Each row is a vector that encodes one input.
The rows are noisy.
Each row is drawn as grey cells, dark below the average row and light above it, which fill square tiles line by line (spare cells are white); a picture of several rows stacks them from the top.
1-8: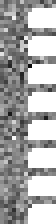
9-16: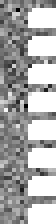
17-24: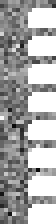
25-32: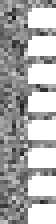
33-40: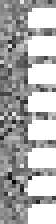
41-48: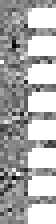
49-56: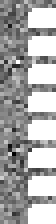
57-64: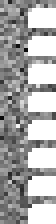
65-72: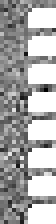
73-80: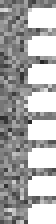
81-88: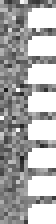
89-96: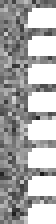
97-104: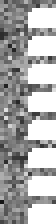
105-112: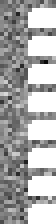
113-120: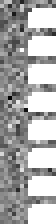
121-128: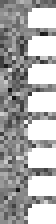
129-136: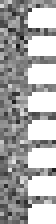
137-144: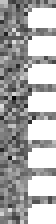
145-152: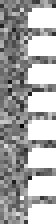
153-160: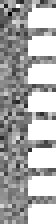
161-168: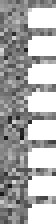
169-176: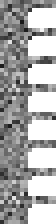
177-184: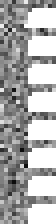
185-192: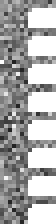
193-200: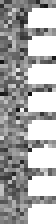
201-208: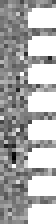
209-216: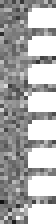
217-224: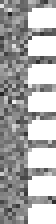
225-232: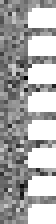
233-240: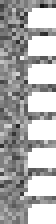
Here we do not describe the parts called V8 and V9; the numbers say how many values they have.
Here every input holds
either one of 6 labels and a value of V8, or one of 10 labels, or a true/false value and a value of V9.
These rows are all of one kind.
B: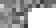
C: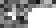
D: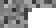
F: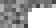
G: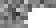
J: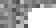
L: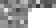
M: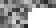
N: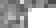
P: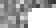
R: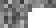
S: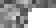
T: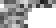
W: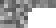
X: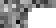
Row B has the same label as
D, G, M and R.
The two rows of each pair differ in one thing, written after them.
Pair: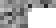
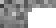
the value of V9
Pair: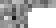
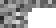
the true/false value
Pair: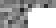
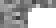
the value of V9
